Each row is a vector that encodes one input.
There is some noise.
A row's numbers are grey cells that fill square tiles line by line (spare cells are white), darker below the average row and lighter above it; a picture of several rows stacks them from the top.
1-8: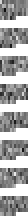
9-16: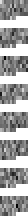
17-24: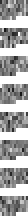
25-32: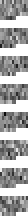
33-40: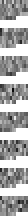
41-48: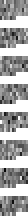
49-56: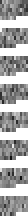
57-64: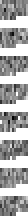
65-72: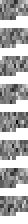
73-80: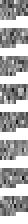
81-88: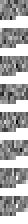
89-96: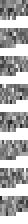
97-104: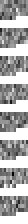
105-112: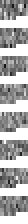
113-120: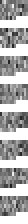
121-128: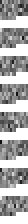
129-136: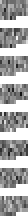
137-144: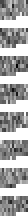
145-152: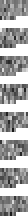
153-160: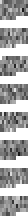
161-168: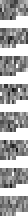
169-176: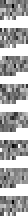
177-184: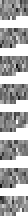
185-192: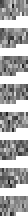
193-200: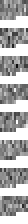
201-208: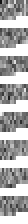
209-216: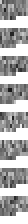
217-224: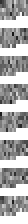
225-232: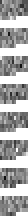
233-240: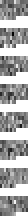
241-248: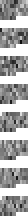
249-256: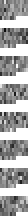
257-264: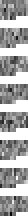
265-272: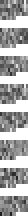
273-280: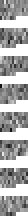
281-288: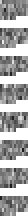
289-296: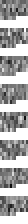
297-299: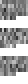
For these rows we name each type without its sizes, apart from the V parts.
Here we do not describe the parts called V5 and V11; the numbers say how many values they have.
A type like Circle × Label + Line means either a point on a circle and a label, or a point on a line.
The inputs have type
Bool × V5 + (Tree + Unit) × V11.
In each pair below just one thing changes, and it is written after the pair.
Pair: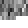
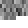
the value of V11
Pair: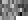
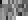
the node of the tree
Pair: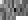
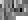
the node of the tree
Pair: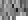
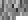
the node of the tree
